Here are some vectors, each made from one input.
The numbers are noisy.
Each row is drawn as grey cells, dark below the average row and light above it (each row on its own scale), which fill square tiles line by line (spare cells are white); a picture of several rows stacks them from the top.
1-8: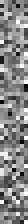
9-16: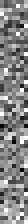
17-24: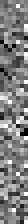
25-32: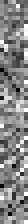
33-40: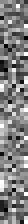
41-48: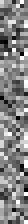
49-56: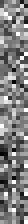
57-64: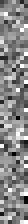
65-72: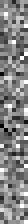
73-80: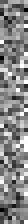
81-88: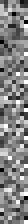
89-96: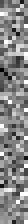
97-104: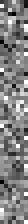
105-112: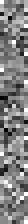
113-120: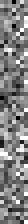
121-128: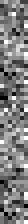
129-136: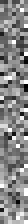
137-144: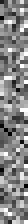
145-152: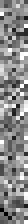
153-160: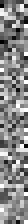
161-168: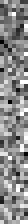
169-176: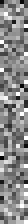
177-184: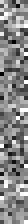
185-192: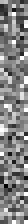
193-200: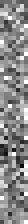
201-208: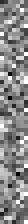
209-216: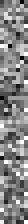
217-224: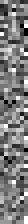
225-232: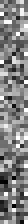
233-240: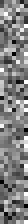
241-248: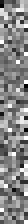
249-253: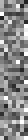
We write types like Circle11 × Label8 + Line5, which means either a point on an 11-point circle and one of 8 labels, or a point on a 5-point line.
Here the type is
(Bool × Bool × Bool + Unit) × Line7 + Line9.
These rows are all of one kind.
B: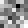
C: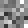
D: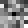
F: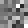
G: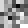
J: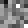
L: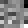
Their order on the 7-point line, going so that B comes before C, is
G, B, F, C, J, L, D.
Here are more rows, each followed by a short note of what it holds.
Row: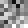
a point on a 7-point line
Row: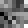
a point on a 9-point line
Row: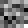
a point on a 9-point line
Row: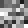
a point on a 7-point line
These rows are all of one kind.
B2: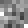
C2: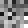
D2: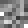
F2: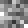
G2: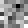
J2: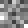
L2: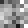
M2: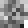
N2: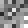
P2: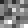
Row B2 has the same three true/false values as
F2, G2, J2 and L2.
